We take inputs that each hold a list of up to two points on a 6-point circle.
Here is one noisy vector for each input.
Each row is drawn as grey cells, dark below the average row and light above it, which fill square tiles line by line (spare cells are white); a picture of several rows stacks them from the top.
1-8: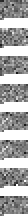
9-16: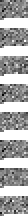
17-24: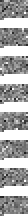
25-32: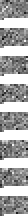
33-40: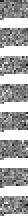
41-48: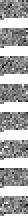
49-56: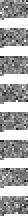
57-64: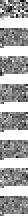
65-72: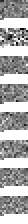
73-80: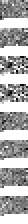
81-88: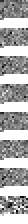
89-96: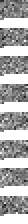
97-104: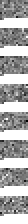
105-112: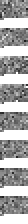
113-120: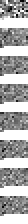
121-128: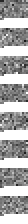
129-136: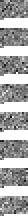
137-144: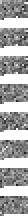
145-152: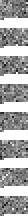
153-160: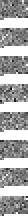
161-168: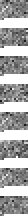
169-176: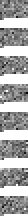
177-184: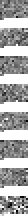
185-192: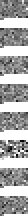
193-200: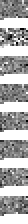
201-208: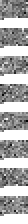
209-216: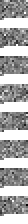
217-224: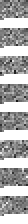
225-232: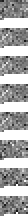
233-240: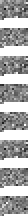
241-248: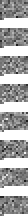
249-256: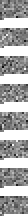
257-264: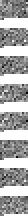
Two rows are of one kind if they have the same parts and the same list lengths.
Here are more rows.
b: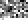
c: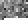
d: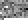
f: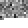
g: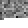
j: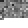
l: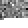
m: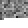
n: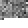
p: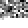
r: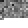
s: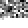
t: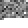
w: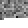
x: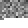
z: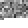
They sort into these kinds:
b, p, s
c, d, f, l, t, z
g, j, m, n, r, w, x

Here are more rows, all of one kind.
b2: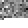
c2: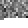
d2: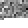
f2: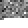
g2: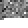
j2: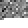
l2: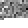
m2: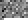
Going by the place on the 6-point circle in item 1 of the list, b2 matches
d2 and l2.
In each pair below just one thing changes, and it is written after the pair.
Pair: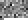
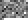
the place on the 6-point circle in item 1 of the list
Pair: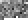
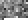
the place on the 6-point circle in item 2 of the list
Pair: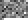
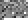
the place on the 6-point circle in item 2 of the list
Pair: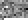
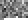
the place on the 6-point circle in item 1 of the list
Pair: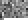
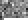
the place on the 6-point circle in item 2 of the list
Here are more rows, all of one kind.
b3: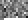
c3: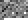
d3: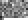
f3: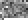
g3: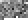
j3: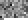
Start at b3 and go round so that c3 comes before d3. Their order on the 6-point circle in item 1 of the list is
b3, c3, d3, j3, f3, g3.
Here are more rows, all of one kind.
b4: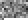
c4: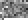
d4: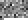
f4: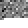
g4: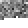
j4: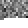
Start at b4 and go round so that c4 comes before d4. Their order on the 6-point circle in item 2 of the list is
b4, c4, f4, j4, d4, g4.
